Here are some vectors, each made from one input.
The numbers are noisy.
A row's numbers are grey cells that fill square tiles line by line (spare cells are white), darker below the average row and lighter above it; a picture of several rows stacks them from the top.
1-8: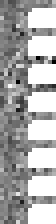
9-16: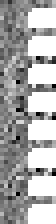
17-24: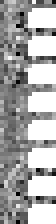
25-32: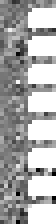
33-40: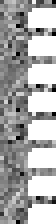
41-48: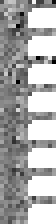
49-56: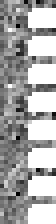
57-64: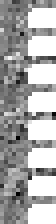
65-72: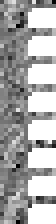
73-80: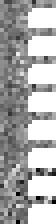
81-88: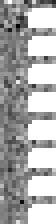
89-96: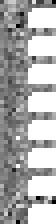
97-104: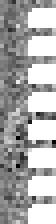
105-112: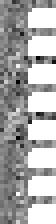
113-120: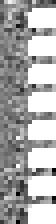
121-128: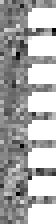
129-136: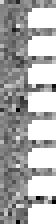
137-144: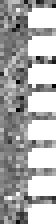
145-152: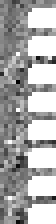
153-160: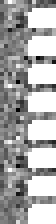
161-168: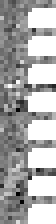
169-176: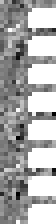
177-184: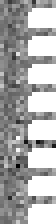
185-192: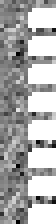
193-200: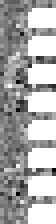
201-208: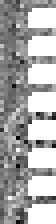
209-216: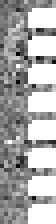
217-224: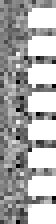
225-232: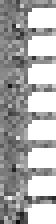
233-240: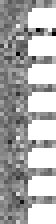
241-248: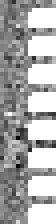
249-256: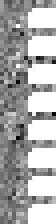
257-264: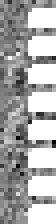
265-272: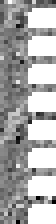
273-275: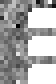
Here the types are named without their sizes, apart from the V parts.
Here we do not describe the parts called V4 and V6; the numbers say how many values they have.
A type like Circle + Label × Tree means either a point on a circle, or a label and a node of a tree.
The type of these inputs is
Bool × Bool × Bool + (Tree + V4) × V6.
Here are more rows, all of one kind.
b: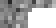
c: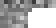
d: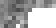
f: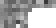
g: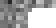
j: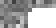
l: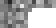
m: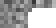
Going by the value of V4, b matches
d and g.
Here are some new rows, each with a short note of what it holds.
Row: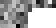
three true/false values
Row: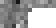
a node of a tree and a value of V6
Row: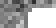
a value of V4 and a value of V6
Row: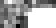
three true/false values
